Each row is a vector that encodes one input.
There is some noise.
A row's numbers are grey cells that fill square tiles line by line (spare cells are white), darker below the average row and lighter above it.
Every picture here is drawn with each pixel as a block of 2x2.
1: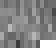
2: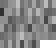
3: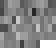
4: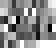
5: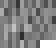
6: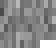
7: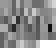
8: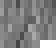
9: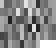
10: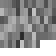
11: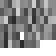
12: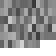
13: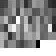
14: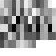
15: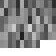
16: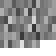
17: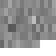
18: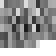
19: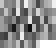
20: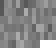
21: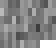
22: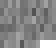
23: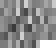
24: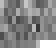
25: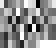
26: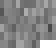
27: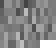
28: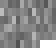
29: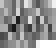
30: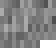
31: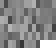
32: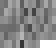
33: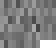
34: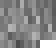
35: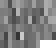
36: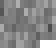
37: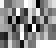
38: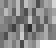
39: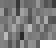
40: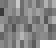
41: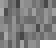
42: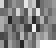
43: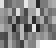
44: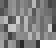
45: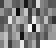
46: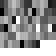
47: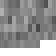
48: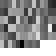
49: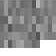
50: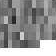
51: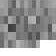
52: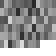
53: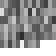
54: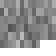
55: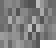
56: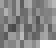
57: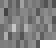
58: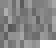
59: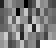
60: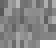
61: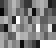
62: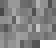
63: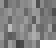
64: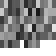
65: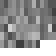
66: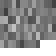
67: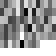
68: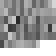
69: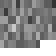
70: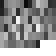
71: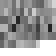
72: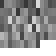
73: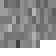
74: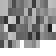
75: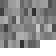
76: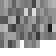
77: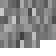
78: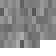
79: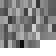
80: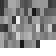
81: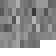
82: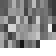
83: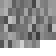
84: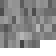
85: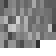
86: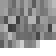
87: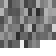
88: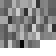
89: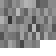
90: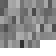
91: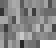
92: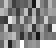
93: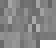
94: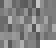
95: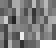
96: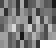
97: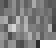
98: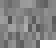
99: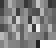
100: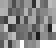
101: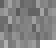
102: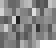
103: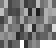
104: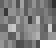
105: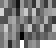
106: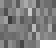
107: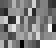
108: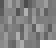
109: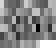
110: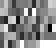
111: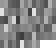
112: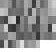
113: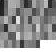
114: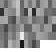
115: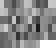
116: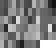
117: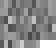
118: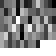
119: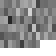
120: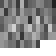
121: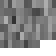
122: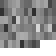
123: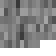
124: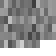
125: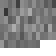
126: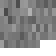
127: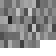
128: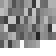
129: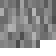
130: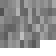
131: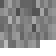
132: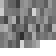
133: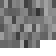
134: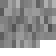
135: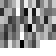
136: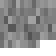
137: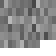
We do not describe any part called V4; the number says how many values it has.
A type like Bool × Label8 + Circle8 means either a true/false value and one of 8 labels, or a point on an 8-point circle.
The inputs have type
Line3 × Line3 × List2(V4) + List2(Line5).
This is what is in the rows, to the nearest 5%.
About 50% of them hold a point on each of two 3-point lines, together with a list of up to two values of V4. The rest are lists of up to two points on a 5-point line: about 5% of all rows are empty, 20% hold one and 25% two.
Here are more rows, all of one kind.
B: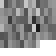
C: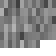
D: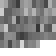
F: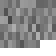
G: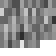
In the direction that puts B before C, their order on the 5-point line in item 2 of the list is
G, D, B, C, F.
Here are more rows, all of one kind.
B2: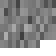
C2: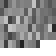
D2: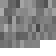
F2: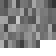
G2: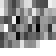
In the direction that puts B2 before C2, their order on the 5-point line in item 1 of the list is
F2, B2, D2, G2, C2.
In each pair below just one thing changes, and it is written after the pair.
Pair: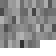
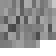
the value of V4 in item 1 of the list
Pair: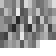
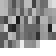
the value of V4 in item 2 of the list
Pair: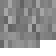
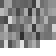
the value of V4 in item 1 of the list
